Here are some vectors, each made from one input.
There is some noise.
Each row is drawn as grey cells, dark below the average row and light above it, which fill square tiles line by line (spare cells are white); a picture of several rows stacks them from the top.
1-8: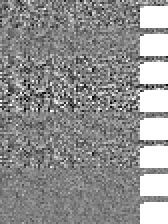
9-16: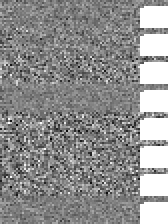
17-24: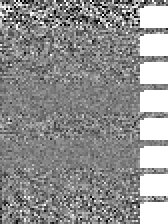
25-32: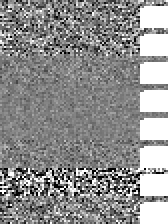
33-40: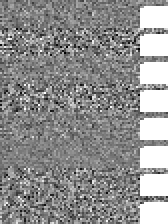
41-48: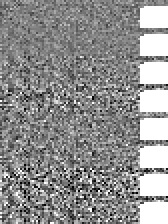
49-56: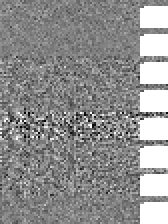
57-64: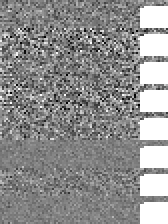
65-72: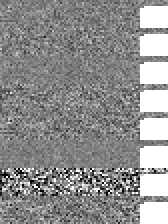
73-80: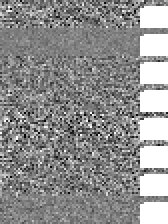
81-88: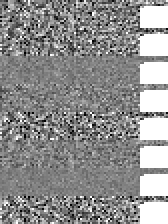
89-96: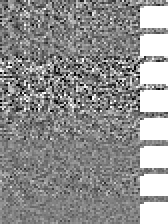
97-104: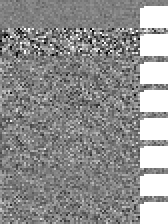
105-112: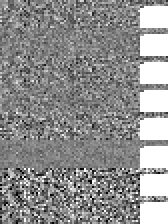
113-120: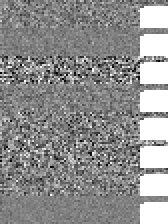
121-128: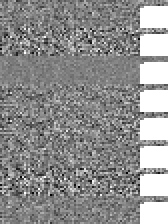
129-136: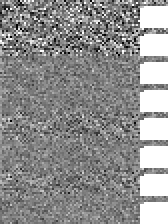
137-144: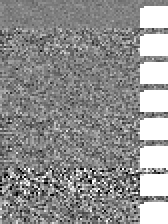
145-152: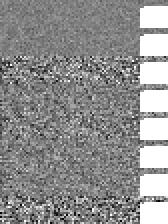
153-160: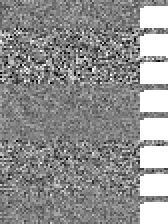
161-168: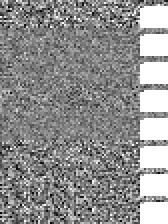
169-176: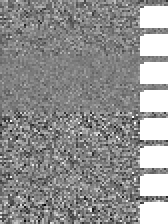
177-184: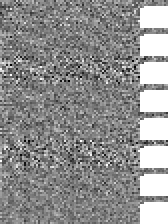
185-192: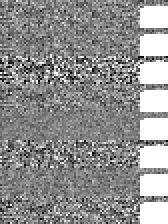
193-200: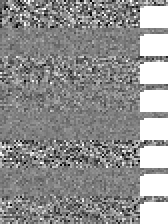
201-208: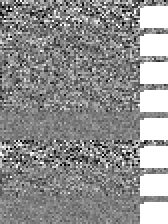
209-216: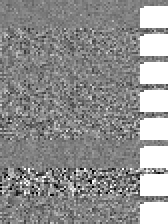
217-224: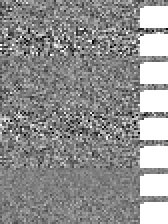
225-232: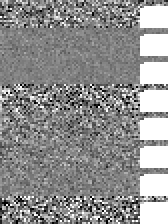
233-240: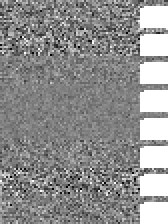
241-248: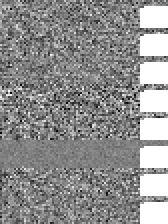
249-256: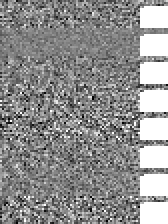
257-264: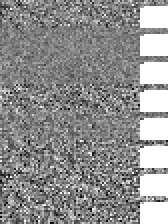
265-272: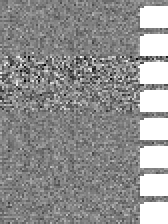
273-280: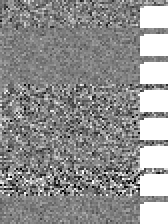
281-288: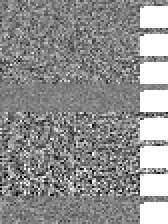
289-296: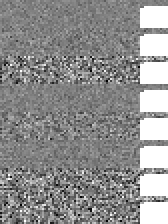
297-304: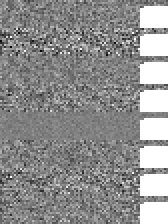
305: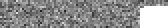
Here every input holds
either two labels (each one of 9), or a point on a 17-point line.
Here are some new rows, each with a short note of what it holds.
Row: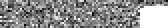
a point on a 17-point line
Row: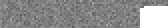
a point on a 17-point line
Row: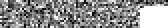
a point on a 17-point line
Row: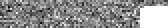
a point on a 17-point line
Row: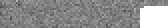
two labels (each one of 9)
